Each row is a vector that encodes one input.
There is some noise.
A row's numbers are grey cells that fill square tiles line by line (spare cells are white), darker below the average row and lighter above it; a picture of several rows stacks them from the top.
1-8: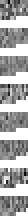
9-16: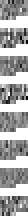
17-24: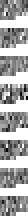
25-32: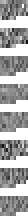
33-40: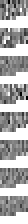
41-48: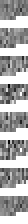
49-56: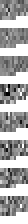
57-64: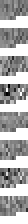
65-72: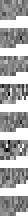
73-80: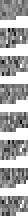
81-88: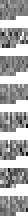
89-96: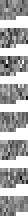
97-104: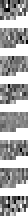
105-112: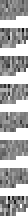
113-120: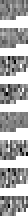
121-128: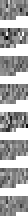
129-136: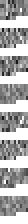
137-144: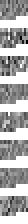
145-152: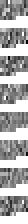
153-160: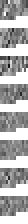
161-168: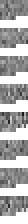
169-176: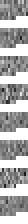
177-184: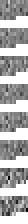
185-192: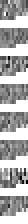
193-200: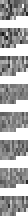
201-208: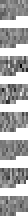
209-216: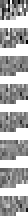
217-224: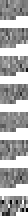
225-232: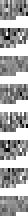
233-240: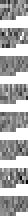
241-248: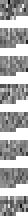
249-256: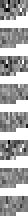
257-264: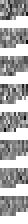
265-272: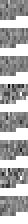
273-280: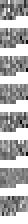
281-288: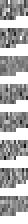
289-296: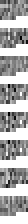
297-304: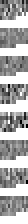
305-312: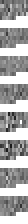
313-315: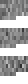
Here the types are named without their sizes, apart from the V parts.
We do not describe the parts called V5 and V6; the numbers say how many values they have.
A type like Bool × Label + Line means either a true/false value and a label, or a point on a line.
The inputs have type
List(Line) + V5 × V6.
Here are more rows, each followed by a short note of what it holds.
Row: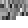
a value of V5 and a value of V6
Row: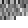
the empty list
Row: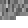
a list of one item
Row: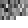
a value of V5 and a value of V6
